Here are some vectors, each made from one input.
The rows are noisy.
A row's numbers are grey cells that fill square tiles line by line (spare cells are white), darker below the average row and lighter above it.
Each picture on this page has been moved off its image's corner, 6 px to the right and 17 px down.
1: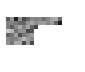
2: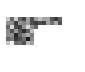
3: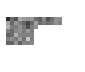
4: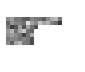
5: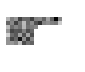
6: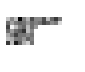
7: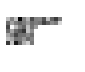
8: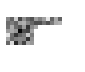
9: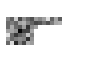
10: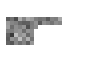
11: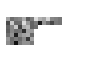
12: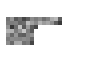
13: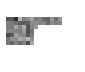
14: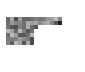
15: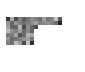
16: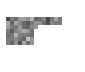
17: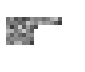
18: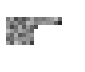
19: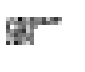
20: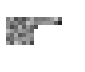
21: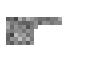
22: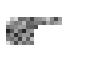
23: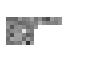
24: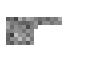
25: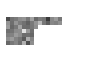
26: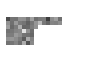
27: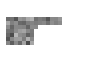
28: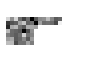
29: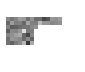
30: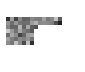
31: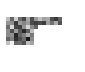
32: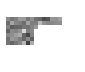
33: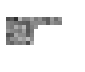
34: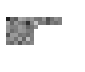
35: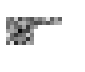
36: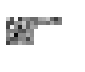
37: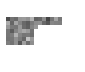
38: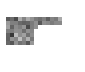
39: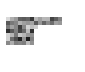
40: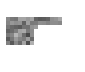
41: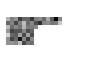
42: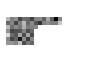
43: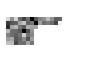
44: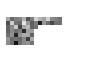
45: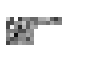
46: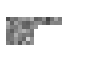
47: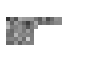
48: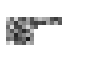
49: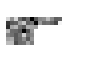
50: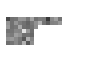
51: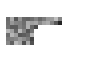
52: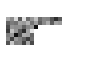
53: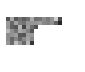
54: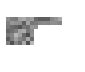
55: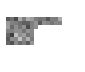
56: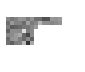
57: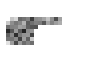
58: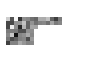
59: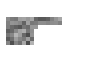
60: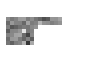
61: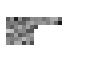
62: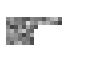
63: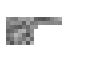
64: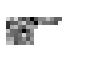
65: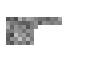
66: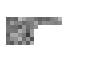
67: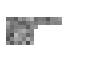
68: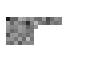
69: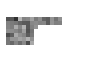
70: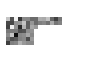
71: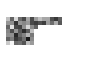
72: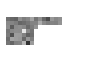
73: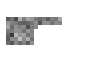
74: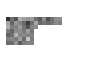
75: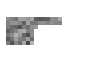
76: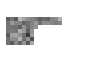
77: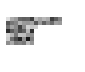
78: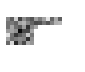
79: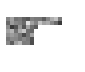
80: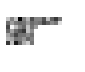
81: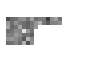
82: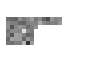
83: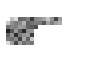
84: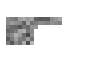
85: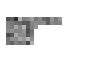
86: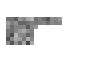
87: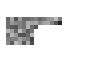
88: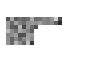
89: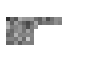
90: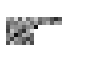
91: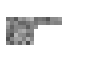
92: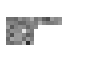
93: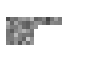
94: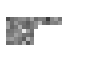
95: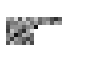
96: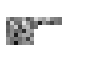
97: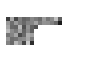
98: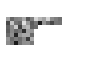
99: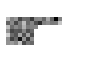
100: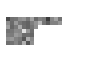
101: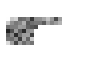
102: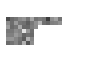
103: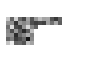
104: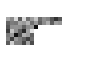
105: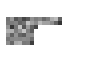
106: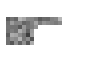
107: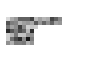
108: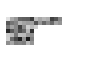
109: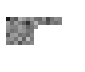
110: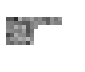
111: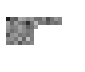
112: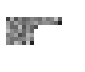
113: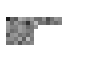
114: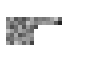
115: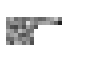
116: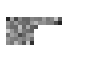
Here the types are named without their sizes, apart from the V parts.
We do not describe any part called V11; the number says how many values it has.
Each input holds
either a label, or a true/false value and a value of V11.
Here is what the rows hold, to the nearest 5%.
About 35% of them hold a label. The rest hold a true/false value and a value of V11.
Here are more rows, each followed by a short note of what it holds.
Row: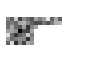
a label
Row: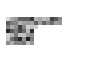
a label
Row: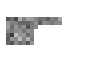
a true/false value and a value of V11
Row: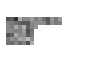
a true/false value and a value of V11
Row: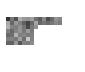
a true/false value and a value of V11
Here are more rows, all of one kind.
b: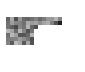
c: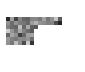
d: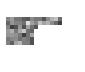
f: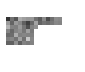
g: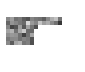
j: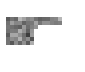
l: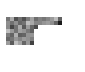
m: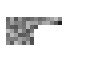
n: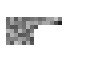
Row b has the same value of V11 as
j, m and n.
